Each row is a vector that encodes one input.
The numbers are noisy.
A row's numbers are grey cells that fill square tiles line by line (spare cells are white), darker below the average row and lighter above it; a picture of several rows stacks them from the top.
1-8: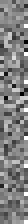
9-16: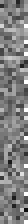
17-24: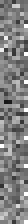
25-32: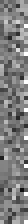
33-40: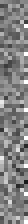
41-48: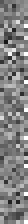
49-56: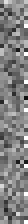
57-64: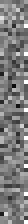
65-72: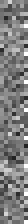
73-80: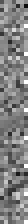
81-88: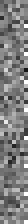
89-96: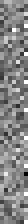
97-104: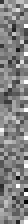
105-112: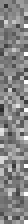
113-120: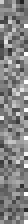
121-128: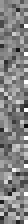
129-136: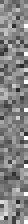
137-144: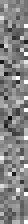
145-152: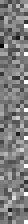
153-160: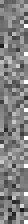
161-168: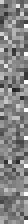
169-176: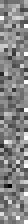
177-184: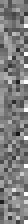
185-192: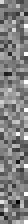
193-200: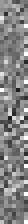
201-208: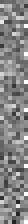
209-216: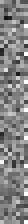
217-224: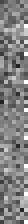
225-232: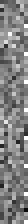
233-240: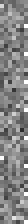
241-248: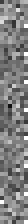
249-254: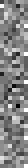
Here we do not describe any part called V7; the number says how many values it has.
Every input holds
either a point on a 16-point circle and a value of V7, or a node of an 18-node tree.
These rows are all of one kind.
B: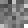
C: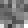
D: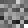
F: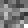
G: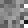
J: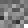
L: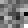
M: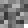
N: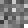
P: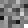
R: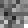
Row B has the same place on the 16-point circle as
M and N.
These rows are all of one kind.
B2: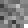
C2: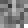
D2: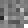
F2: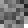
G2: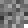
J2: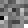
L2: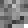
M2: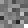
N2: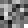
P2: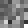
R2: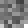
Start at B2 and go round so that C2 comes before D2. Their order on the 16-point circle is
B2, M2, L2, R2, C2, F2, P2, N2, G2, D2, J2.
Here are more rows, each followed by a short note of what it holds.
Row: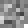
a node of an 18-node tree
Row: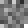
a point on a 16-point circle and a value of V7
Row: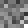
a point on a 16-point circle and a value of V7
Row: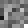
a point on a 16-point circle and a value of V7
